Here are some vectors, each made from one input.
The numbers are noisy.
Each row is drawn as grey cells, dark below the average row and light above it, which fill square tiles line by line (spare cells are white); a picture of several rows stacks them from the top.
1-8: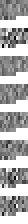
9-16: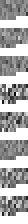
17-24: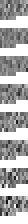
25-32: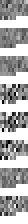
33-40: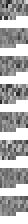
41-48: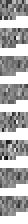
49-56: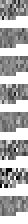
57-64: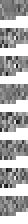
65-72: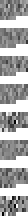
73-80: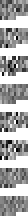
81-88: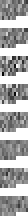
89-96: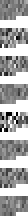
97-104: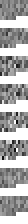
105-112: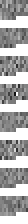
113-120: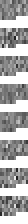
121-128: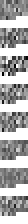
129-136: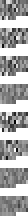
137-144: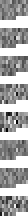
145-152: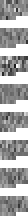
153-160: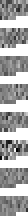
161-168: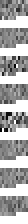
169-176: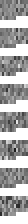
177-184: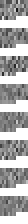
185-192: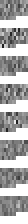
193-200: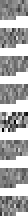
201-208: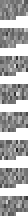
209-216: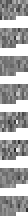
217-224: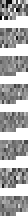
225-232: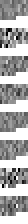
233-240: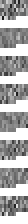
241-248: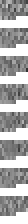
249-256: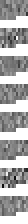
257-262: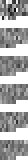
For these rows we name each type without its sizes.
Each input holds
a true/false value, together with either a fixed value, or a node of a tree.
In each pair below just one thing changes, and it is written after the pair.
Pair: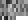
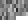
the node of the tree
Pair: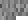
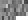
the node of the tree
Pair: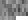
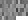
the true/false value
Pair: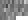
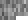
the true/false value
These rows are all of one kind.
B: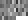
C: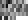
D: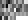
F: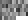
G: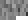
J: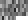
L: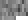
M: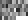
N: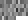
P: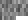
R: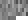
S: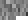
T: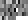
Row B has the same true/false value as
N and R.
